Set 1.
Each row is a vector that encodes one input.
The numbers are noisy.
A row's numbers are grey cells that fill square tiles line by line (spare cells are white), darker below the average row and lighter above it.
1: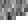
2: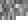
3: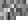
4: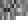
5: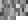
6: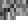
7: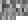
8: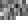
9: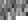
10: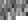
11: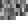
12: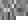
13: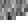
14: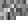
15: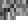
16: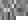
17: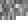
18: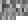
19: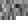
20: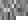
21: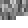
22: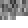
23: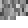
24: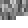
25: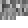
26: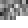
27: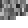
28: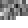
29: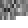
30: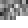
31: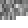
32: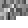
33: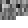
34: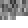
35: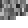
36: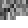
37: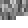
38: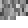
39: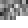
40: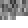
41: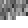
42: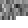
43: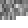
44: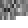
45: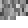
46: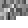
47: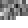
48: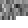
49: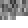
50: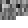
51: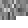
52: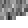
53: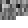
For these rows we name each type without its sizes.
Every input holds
four true/false values.
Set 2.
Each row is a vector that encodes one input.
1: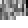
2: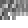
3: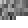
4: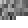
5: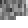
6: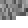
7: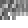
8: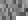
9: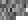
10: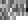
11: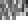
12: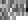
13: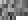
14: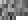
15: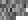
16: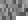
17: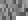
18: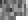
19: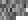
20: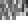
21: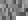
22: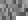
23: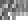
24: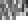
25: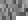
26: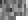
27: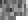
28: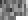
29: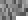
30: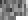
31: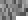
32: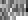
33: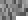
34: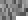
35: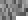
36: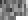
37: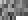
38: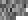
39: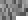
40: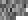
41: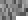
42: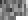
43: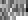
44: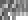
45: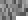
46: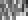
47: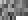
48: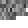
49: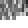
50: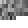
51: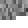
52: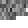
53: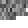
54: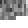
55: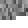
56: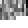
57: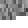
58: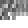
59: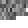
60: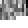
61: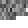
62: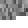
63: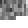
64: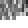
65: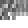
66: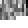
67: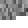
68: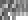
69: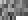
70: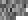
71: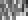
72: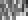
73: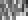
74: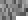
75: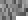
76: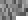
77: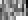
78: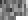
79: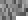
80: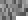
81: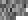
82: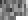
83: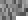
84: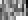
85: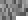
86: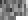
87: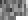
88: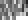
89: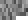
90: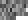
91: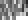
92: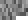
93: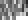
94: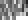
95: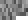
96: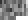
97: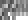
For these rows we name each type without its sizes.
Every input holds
three true/false values.
